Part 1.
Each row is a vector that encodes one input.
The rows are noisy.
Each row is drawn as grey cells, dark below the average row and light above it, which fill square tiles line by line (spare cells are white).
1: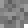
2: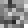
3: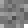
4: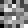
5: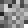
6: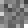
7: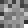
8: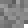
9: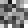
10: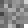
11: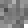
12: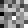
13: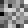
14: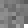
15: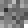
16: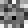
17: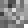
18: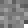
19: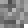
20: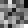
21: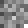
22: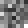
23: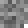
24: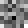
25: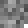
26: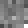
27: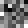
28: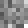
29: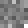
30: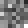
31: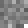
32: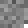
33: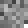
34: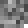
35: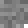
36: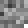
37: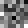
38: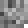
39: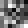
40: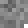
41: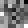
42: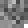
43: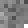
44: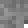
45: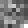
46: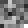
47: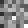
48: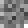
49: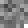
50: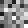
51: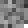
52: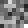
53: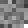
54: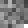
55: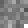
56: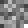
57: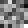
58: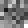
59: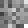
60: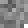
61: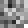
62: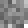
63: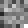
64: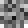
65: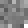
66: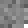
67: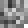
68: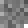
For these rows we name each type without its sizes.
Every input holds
a list of points on a line.
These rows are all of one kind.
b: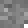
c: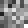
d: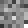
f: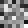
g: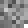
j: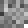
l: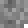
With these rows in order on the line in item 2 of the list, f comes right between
c and l.
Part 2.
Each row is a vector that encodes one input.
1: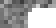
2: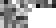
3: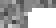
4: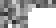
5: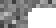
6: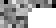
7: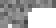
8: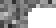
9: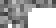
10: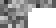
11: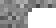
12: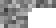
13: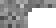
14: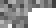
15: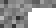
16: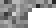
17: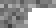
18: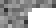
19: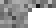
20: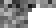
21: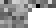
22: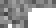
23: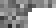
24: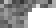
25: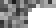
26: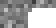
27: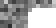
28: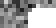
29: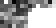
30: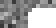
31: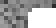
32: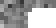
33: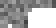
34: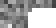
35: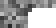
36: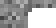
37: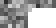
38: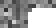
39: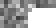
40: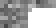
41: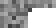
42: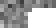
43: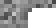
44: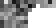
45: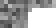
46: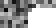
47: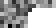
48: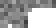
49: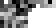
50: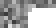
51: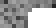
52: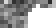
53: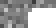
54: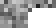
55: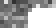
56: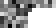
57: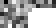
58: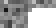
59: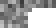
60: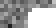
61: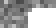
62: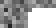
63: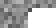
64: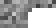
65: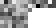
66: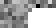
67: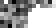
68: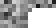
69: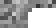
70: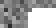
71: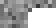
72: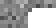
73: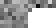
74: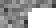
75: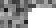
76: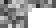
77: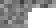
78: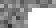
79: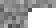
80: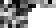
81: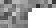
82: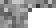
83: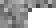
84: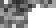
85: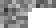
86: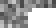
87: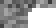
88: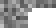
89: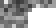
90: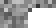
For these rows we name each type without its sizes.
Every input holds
either a point on a line, or four true/false values.
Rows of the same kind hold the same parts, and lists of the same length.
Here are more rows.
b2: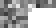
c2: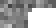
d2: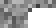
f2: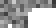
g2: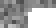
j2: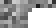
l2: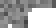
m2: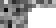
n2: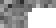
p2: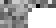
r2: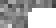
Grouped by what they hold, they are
b2, c2, f2, g2, l2, m2, n2, r2
d2, j2, p2

